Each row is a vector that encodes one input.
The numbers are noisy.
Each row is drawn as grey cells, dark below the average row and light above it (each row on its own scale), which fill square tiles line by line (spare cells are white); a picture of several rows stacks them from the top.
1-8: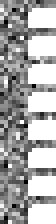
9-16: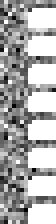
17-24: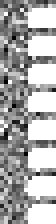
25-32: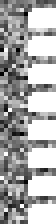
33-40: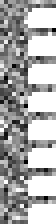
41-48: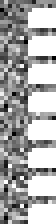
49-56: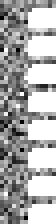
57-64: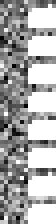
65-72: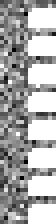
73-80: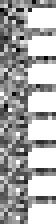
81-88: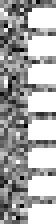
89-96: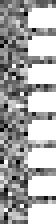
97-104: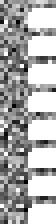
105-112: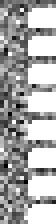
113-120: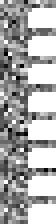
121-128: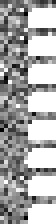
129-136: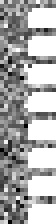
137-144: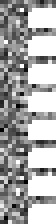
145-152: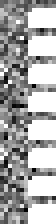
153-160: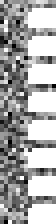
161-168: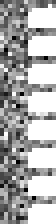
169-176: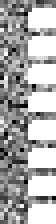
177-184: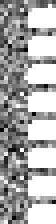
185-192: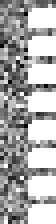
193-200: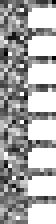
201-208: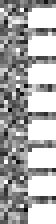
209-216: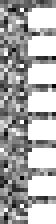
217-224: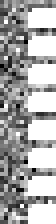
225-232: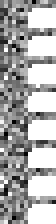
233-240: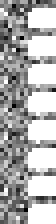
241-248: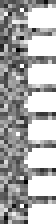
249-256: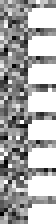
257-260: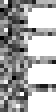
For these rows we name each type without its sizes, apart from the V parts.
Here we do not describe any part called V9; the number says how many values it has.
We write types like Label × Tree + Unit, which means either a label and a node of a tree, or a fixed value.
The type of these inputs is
Line × List(V9) + List(Circle).
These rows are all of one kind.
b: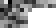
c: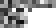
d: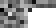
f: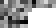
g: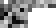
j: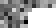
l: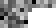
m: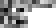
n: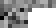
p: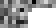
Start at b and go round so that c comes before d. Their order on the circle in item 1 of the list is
b, g, n, l, j, f, p, m, c, d.
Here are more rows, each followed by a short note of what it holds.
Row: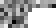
a list of one item
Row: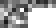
a point on a line, together with a list of two items
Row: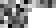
the empty list
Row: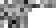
a list of one item
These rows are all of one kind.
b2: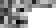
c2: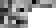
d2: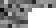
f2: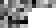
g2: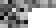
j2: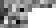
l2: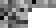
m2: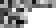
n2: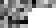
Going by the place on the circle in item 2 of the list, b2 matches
f2, m2 and n2.
